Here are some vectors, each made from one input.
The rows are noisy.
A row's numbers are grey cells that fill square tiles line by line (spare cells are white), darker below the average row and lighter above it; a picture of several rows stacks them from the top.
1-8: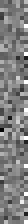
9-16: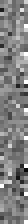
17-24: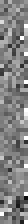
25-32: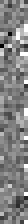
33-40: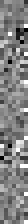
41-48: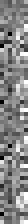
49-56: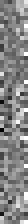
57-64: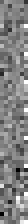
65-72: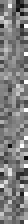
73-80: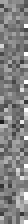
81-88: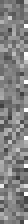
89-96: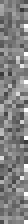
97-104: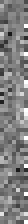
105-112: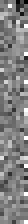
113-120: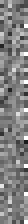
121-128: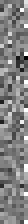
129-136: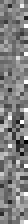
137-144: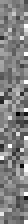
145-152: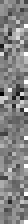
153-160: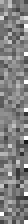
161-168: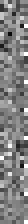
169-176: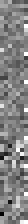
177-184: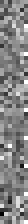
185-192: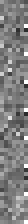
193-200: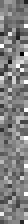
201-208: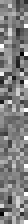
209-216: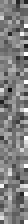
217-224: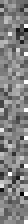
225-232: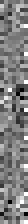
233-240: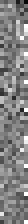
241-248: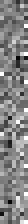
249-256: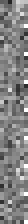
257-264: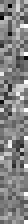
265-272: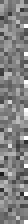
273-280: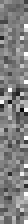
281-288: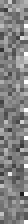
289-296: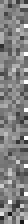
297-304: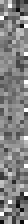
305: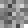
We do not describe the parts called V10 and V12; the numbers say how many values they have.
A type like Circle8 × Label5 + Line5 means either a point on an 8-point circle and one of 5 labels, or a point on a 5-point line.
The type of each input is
Bool × Bool × Bool × V12 + Line7 × V10.
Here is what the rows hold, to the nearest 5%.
About 40% of them hold a point on a 7-point line and a value of V10. The rest hold three true/false values and a value of V12.
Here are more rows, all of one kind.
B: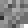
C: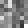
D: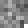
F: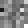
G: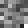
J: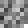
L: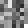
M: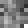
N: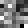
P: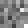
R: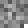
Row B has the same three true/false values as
F and L.
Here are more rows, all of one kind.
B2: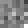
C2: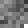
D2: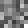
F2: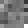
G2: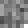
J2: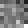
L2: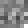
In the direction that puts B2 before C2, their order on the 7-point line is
D2, L2, G2, B2, C2, F2, J2.
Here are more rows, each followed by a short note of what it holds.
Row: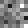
a point on a 7-point line and a value of V10
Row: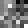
a point on a 7-point line and a value of V10
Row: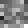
a point on a 7-point line and a value of V10
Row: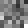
a point on a 7-point line and a value of V10
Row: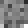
a point on a 7-point line and a value of V10
